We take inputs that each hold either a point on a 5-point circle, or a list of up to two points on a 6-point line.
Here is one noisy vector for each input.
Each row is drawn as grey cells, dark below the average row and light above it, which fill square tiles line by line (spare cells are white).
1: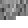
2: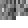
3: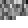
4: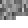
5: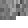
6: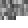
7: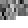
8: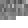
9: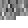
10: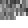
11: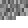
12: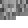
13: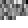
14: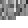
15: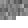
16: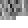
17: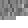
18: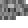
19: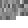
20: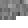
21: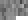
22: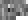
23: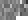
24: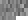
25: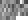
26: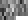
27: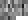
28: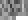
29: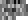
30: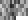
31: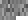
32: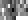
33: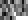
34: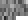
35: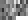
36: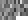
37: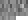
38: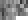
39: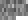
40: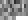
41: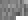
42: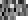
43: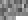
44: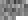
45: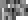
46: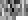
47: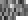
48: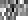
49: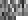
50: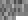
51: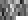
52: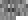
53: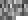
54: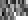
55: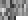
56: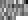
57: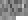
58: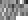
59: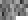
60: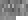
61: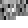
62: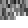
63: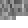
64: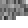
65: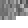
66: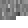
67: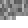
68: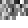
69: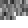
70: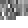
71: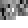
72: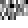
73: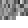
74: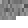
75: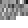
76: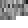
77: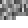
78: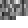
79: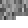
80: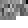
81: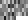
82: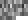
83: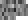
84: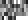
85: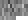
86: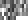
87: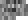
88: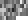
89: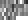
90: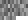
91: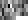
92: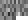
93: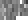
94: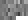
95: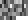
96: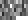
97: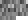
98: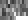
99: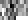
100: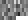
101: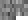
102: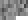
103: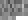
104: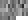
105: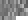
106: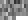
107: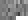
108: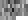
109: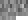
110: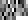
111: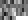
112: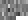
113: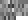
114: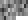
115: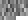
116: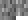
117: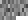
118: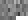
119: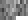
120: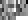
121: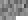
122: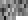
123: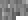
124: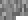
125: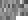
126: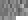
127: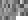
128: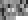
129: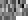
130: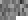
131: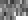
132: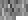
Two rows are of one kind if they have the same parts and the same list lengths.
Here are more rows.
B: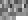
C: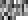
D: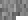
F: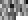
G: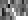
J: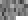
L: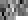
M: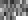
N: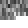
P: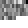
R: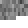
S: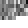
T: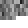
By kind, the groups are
B, J, L, R, S, T
C, F, P
D
G, M, N

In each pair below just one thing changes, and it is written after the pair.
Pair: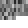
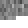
the place on the 6-point line in item 1 of the list
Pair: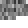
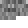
the place on the 6-point line in item 2 of the list
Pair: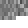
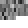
the place on the 6-point line in item 1 of the list
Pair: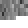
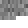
the place on the 6-point line in item 1 of the list
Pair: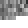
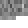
the place on the 6-point line in item 2 of the list
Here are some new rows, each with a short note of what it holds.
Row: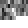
the empty list
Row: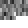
the empty list
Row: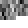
a list of two items
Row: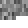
a list of one item
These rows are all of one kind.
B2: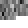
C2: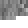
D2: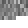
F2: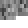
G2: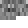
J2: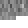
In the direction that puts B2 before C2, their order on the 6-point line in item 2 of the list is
F2, D2, J2, G2, B2, C2.
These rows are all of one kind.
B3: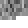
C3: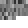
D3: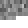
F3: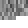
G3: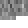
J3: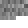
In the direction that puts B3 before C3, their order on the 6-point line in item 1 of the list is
G3, D3, J3, F3, B3, C3.
